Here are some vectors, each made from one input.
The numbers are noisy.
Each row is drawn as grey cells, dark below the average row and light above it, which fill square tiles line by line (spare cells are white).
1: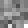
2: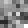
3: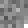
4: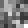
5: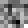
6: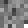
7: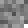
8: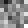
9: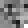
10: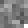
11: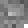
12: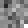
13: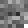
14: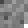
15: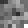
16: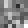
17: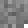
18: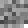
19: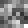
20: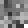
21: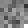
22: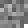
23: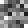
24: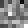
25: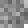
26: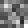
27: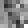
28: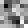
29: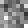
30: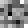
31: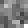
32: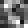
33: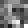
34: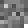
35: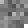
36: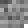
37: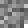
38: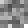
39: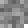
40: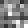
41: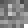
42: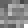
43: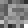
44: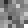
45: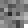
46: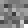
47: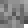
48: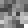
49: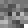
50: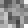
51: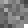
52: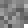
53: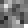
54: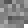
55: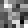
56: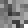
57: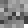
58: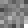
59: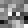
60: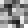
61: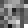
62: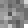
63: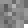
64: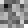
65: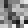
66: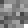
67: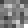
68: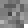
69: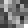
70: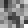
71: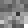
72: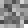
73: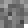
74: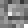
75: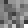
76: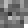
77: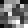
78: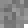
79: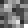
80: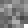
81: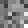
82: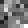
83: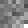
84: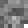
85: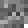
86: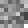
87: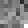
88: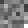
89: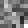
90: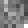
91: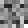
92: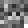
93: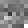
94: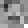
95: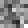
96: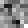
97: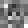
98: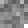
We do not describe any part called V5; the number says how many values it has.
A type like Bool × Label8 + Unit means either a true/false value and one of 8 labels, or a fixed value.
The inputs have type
Line6 × (Line6 + V5).
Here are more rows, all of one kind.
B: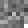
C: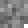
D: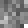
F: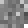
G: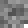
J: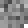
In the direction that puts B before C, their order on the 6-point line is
D, B, J, F, C, G.
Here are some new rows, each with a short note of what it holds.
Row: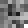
a point on a 6-point line and a value of V5
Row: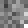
a point on each of two 6-point lines
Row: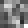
a point on a 6-point line and a value of V5
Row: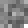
a point on a 6-point line and a value of V5
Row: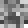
a point on a 6-point line and a value of V5
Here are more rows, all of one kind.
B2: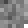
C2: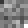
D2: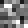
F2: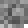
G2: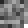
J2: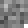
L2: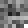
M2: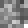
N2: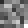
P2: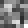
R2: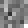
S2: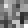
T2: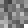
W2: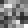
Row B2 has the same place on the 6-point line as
G2, P2 and S2.
